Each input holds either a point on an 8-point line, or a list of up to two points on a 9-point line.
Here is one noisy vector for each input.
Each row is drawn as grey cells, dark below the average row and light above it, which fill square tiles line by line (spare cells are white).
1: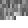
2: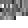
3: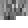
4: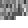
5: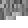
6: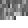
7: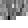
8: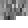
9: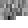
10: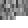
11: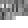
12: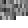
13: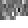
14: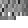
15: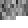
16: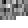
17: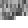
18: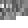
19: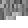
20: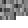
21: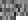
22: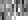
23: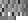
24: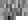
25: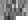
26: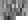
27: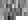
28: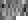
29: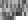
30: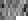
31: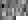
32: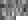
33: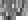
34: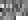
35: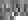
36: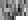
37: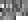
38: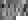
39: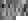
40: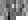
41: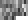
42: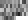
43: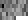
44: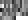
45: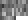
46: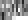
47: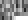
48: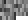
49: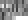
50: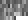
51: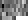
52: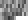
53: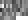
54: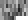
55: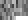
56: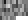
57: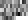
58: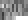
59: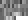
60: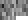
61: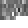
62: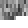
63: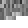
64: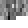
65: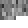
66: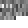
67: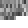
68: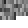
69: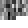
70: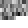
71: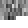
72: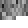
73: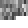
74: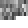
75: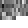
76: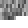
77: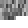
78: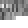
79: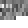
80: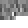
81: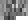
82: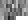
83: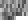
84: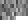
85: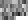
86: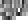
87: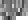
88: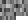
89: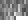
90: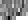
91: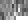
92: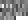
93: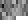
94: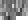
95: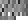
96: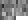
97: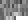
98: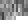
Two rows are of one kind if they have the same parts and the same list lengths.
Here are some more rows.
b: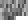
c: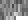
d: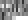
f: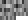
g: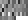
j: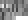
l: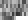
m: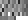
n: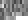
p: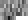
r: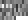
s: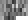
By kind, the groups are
b, l, p, s
c, d, j, n, r
f
g, m

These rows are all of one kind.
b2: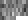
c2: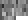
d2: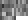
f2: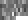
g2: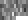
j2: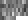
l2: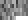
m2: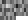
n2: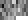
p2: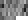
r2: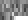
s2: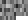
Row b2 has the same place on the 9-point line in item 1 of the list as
c2, d2, j2 and n2.
